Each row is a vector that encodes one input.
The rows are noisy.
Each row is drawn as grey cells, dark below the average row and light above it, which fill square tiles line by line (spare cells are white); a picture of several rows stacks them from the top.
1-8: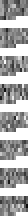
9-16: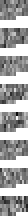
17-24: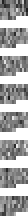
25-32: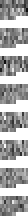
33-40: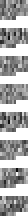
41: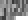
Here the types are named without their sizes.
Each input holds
a point on each of two lines.
